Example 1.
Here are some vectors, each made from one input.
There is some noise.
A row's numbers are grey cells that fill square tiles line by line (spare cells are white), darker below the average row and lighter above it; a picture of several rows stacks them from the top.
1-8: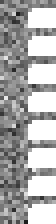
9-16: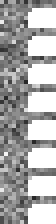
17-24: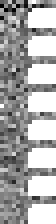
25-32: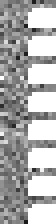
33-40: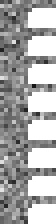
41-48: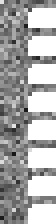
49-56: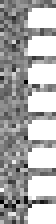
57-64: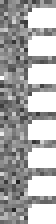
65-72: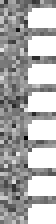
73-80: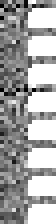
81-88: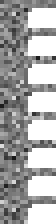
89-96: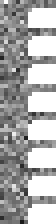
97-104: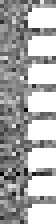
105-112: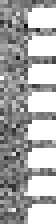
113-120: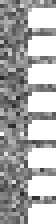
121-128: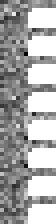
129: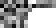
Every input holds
a list of up to two points on a 4-point line.
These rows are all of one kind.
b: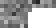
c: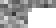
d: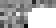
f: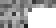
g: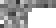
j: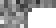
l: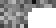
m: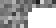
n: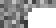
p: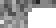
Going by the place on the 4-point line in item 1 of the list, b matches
j, m and p.
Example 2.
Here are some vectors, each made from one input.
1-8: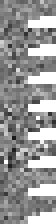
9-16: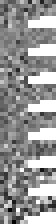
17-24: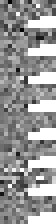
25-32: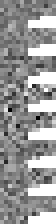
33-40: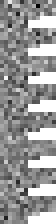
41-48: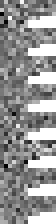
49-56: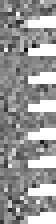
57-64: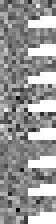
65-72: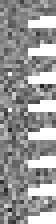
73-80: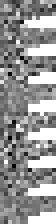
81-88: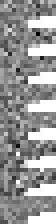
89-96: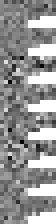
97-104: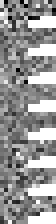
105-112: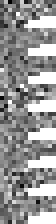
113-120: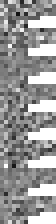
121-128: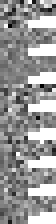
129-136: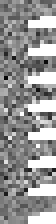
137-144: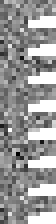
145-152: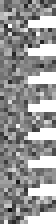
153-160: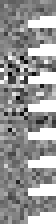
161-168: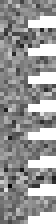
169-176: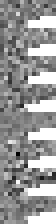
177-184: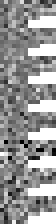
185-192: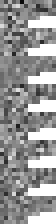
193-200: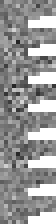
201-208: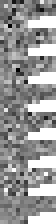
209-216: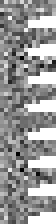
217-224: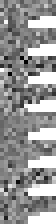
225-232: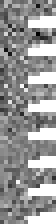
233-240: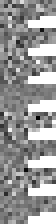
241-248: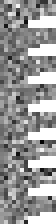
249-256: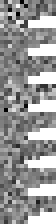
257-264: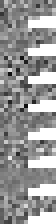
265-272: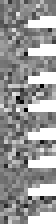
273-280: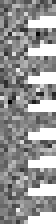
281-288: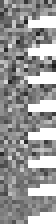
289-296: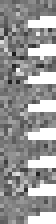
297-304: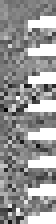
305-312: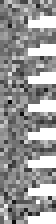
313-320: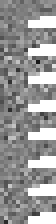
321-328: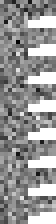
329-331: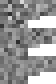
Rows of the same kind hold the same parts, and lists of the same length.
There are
3 kinds of row.
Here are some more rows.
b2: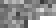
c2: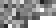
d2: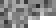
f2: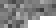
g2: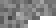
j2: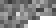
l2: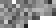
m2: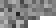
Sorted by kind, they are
b2, f2, g2, j2, m2
c2
d2, l2

